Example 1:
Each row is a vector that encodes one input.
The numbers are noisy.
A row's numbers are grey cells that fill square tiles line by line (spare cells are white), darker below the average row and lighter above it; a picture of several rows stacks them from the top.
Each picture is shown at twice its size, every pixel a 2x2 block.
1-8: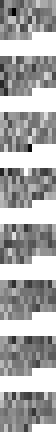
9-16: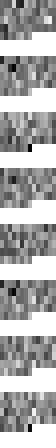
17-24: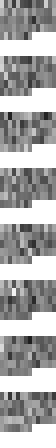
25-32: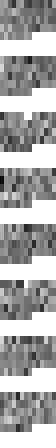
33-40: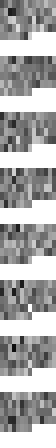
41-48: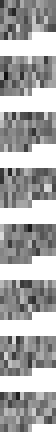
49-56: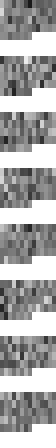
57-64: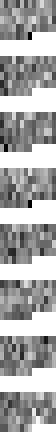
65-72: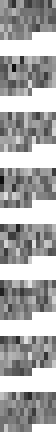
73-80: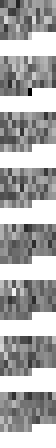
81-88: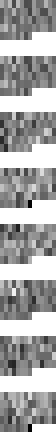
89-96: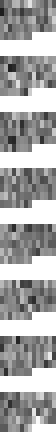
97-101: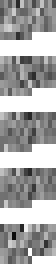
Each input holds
one of 7 labels and one of 11 labels.
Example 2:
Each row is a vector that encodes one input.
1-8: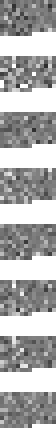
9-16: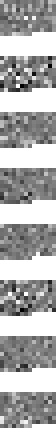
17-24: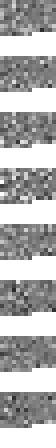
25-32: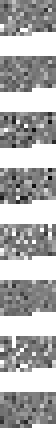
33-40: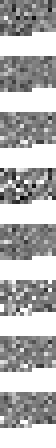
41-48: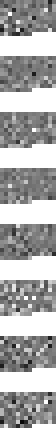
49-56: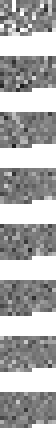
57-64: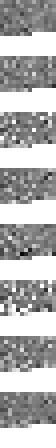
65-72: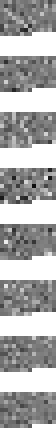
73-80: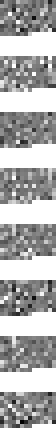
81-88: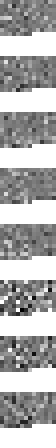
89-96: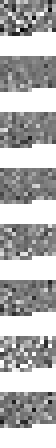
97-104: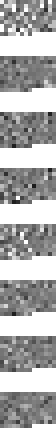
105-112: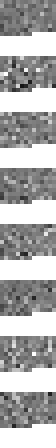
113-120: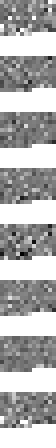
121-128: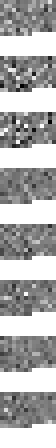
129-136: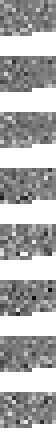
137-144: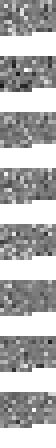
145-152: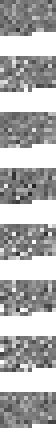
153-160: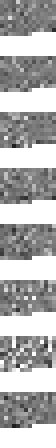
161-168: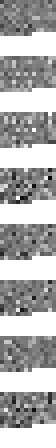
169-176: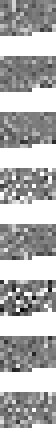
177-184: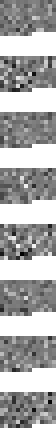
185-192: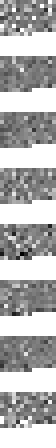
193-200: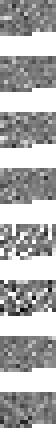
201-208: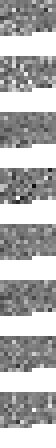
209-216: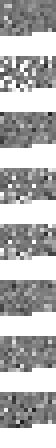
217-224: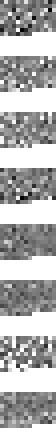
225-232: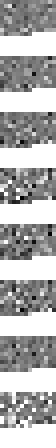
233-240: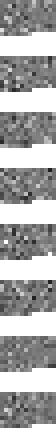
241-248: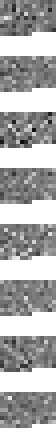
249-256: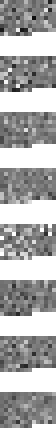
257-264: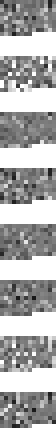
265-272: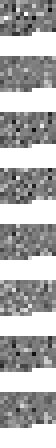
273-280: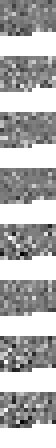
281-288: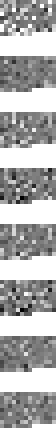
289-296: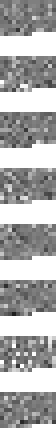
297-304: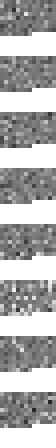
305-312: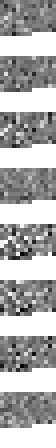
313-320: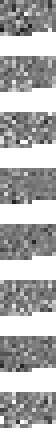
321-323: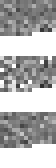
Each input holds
one of 7 labels, together with either a fixed value, or four true/false values.
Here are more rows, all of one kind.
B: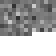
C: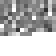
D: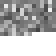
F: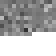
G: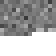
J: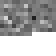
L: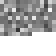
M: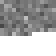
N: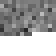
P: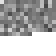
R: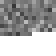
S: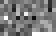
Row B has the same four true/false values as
R and S.
